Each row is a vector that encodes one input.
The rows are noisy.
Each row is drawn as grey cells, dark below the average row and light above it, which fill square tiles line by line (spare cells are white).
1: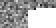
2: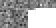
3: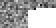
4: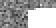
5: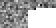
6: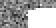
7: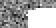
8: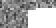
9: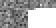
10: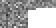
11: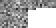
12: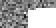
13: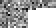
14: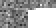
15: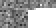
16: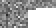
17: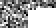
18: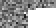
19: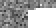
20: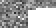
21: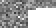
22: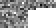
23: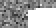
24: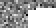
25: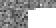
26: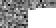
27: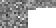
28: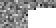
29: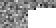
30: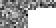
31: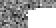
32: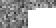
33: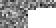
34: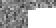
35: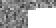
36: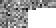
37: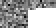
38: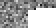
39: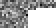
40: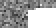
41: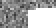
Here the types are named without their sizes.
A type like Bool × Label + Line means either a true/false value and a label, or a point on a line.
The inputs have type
Line.
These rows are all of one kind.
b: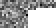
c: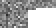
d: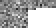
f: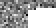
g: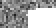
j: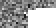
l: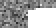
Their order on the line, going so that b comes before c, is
b, f, d, c, g, l, j.
